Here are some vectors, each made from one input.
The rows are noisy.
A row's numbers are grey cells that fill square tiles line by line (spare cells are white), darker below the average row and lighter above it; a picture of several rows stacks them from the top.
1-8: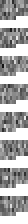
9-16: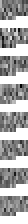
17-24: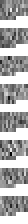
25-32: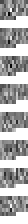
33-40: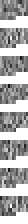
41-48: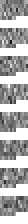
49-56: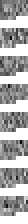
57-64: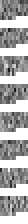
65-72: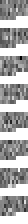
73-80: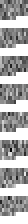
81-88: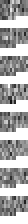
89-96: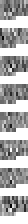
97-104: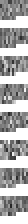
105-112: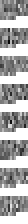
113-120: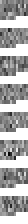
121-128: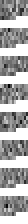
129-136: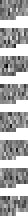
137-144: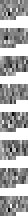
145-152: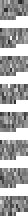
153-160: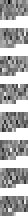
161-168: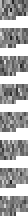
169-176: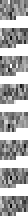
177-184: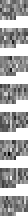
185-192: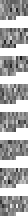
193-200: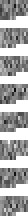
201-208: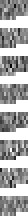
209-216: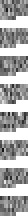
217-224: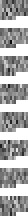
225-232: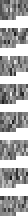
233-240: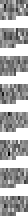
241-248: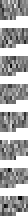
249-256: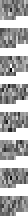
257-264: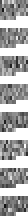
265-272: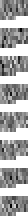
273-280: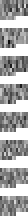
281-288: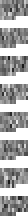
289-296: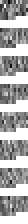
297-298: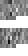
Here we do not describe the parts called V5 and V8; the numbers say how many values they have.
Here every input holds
either a fixed value, or a point on each of two 12-point lines, or a node of a 9-node tree and a true/false value, or a value of V5 and a value of V8.
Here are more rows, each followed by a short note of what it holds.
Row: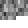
a value of V5 and a value of V8
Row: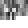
a fixed value
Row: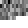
a node of a 9-node tree and a true/false value
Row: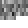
a node of a 9-node tree and a true/false value
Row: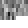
a fixed value
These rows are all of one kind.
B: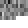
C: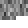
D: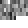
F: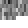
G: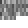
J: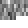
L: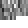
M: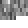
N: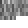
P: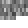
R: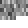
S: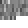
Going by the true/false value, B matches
C and F.
